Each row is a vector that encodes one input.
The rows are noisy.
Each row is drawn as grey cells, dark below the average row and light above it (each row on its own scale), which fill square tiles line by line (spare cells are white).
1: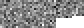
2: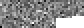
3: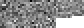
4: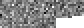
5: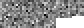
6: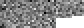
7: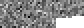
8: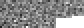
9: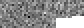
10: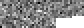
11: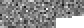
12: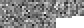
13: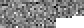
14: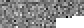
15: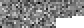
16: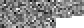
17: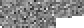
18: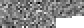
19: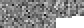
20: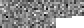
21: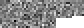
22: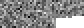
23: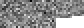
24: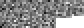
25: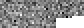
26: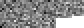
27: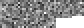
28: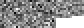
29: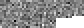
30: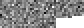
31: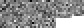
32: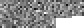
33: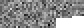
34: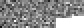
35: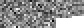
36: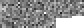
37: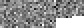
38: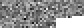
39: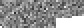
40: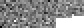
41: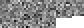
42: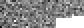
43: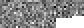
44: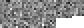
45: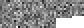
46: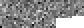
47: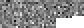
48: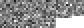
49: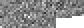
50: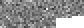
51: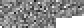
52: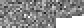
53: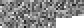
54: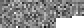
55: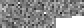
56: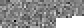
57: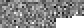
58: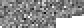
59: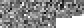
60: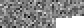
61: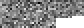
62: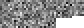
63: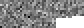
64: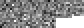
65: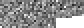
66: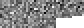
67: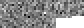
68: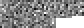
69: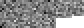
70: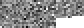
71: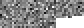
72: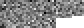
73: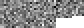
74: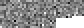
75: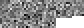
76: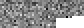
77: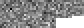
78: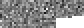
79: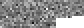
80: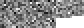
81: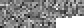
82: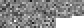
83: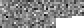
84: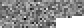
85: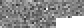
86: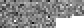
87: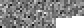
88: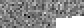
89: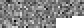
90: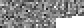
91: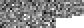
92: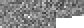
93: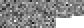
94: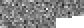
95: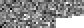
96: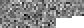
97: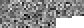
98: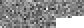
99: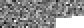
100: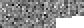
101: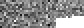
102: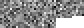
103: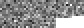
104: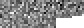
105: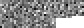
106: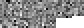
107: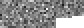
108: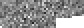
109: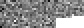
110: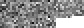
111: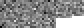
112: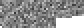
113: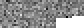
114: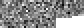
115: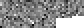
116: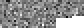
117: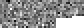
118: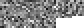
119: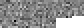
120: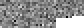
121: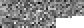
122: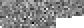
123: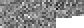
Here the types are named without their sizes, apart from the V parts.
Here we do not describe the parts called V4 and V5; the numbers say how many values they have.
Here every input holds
a value of V4, together with either a point on a circle and a true/false value, or a value of V5.
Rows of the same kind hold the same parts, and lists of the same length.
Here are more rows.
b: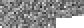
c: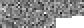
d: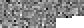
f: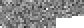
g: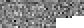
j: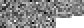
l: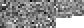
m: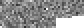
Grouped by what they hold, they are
b, c, d, f, j, l, m
g

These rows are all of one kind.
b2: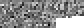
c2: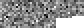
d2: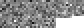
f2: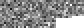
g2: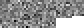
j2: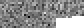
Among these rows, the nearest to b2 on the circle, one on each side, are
c2 and j2.
